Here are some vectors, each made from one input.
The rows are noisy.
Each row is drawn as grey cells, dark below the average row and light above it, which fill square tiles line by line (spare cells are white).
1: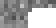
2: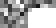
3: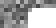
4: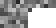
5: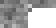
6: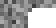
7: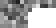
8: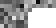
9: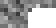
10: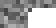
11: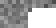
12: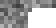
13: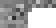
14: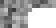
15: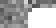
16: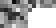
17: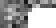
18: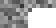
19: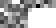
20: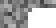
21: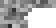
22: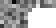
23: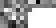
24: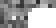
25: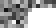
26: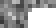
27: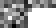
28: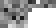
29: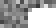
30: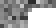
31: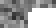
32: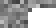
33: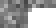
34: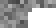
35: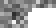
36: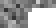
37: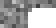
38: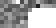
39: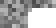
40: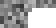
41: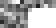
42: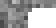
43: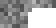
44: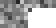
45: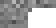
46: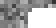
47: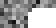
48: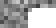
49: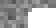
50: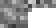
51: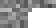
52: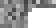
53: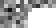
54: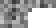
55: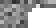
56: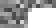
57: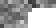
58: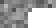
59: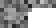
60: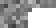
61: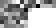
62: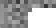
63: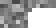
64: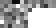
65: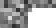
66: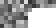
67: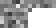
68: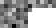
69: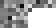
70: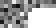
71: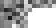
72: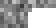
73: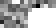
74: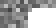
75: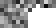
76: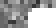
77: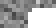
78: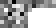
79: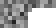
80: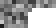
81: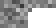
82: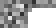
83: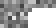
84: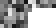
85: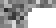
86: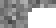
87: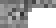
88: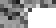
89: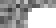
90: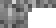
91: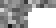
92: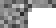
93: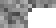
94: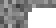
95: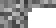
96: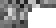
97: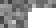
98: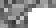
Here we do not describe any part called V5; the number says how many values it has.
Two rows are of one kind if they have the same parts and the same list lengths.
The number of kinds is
2.
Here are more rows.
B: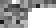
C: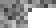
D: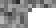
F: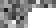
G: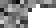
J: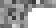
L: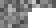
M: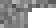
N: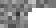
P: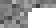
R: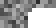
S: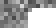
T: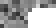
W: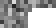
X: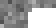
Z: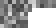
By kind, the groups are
B, C, D, F, L, M, P, R, S, W, X, Z
G, J, N, T

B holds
a true/false value and a value of V5.
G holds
a point on a 6-point circle and a true/false value.
